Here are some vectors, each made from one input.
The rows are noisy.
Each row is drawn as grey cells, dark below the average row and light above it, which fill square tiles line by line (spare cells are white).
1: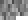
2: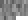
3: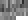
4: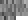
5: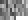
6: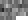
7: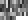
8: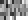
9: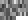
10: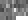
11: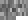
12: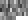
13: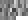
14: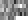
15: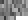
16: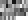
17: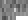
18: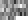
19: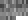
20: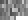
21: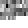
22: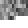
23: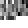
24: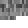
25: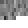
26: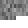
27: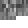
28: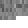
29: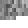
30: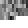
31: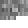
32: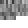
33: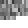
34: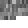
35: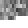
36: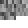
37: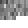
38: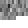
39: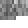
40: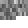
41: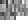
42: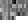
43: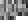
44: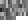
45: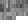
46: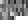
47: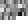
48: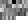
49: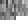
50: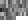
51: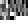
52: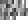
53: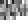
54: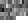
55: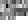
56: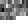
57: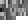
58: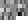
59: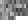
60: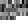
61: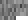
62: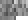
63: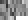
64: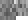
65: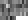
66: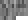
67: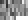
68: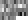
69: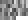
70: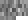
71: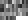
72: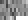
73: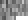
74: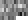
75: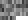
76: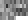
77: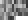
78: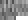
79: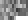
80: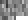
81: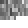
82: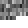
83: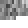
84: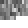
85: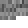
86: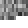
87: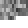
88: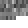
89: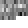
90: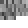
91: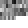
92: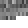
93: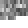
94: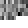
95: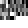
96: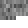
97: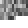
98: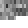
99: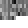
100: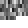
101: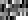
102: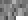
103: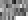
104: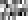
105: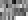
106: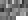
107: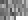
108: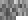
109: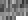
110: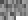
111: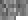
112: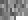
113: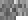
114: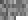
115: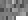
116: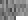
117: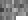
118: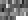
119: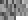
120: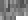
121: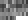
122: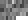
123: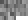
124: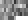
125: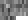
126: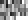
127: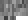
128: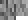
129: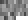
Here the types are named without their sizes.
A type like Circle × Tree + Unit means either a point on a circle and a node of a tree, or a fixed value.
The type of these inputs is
(Bool × Bool × Bool + Unit) × Label + Line.
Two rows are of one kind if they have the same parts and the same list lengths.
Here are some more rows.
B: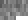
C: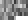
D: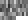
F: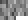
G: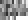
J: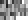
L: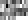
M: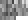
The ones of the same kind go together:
B, F, J
C, L
D, G, M

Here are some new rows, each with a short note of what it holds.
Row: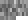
a label
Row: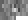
a label and three true/false values
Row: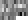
a point on a line
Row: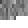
a label and three true/false values
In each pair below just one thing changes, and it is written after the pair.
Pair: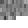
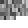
the label
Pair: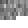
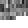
the label
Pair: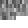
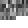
the label
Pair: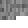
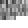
one of the three true/false values
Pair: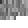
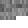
the label
